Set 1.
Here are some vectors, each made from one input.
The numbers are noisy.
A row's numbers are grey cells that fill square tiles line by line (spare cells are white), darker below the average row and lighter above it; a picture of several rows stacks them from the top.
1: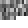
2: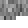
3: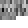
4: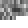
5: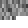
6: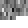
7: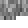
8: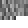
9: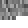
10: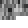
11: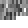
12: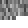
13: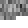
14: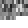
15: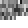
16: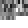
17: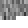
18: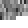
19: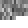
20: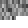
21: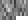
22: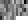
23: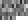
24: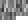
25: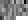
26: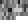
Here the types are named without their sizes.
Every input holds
a point on each of two lines.
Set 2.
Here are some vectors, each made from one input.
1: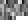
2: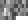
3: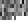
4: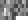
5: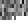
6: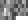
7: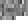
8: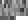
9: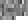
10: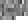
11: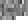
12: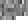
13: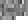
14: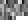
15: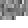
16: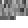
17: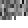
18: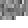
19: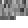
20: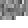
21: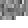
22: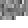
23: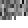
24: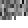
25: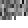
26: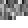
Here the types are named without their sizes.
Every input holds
a point on a line.
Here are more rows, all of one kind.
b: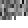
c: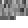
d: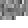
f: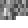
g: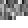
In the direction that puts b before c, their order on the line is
b, g, c, d, f.
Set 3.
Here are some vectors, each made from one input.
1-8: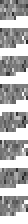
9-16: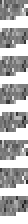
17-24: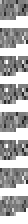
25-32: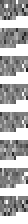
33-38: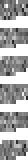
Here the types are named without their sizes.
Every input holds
a point on a line.
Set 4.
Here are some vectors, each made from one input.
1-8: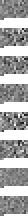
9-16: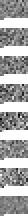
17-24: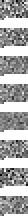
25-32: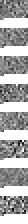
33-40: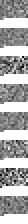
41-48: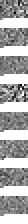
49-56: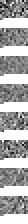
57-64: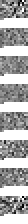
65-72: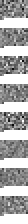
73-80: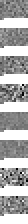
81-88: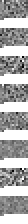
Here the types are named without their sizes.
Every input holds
a point on a line.
